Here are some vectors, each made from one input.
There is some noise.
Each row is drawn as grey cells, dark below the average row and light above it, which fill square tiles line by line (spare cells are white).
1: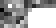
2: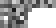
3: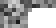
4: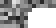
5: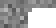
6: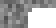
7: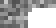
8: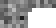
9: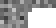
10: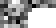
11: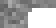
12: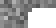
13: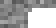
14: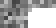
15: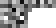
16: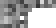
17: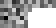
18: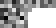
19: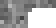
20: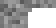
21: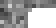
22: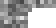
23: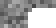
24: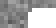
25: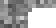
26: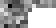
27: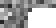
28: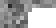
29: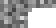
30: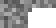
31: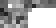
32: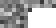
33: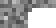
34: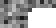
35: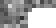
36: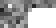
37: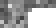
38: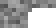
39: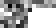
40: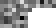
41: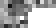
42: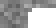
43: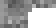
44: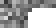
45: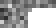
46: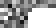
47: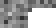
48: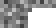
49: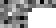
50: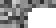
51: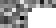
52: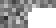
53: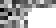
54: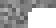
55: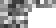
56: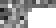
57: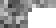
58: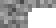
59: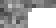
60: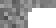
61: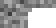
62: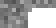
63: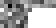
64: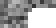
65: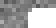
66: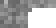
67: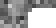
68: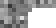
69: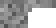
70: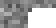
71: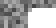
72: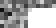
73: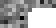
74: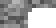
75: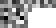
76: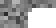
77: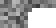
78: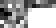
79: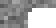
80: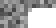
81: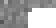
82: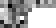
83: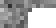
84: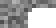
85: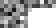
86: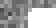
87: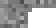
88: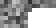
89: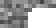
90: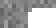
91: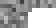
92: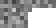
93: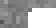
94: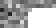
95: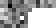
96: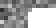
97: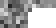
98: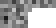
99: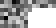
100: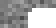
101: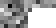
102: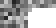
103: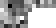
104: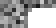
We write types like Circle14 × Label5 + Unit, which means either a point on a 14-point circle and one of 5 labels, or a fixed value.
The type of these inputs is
Line5 × Tree10 + Line7 × Line9.
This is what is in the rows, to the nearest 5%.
About 50% of them hold a point on a 5-point line and a node of a 10-node tree. The rest hold a point on a 7-point line and a point on a 9-point line.
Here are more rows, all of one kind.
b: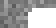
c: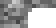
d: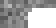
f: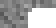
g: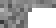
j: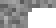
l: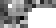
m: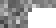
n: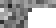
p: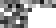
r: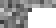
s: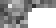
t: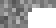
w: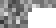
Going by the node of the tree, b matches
c, d, g and m.
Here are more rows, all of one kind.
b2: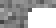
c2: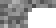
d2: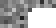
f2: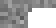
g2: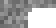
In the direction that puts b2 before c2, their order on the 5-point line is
d2, b2, f2, c2, g2.
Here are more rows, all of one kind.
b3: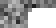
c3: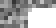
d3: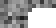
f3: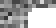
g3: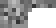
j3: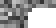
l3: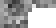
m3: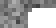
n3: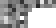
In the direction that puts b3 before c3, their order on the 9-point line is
n3, l3, b3, d3, g3, c3, m3, f3, j3.
